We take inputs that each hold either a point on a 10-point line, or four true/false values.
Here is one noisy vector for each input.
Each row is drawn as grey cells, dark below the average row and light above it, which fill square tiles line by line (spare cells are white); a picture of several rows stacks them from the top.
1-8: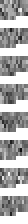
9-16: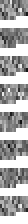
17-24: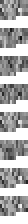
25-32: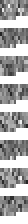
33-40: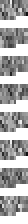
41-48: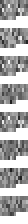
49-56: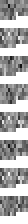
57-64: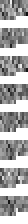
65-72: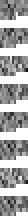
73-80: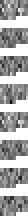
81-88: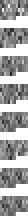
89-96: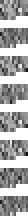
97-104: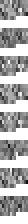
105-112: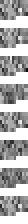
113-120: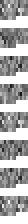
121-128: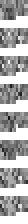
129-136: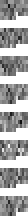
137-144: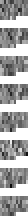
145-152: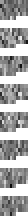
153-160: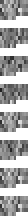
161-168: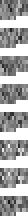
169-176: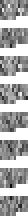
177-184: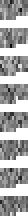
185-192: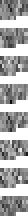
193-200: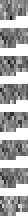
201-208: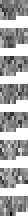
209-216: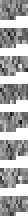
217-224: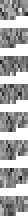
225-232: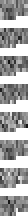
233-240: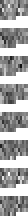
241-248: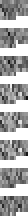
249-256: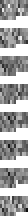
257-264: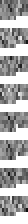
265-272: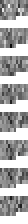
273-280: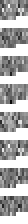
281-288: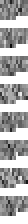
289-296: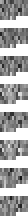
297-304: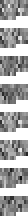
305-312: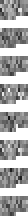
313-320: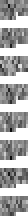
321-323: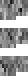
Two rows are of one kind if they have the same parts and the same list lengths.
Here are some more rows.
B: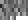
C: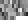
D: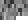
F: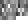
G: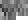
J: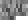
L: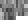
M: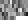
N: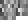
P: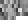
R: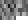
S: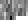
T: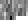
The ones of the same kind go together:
B, D, G, J, L, R, S, T
C, F, M, N, P

